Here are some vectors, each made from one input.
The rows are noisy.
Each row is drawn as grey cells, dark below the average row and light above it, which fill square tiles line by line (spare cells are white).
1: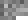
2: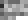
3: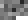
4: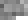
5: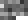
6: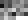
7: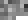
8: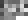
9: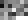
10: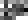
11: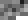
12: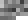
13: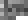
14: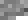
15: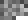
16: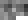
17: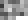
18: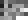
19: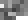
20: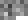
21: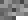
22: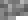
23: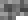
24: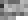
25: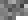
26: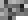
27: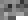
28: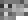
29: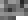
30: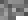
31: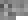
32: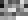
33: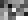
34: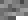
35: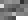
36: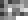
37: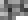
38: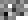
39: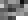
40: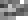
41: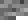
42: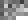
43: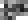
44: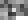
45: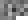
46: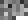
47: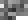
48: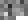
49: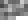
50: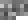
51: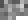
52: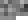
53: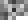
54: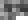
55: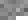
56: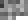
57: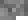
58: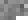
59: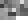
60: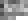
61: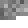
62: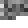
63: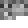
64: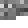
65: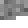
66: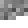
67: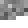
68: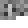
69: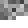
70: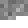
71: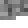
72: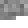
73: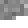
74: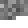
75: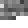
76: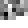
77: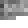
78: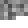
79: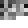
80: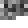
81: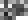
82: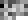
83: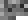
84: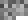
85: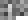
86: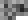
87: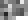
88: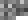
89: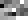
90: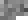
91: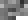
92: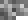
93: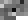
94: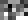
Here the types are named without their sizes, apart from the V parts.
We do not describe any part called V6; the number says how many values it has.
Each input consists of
a true/false value and a value of V6, together with either a fixed value, or a node of a tree.
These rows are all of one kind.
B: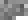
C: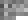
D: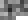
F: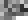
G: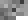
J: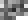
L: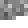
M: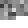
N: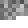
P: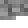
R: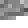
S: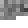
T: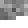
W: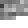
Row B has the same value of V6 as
L, T and W.
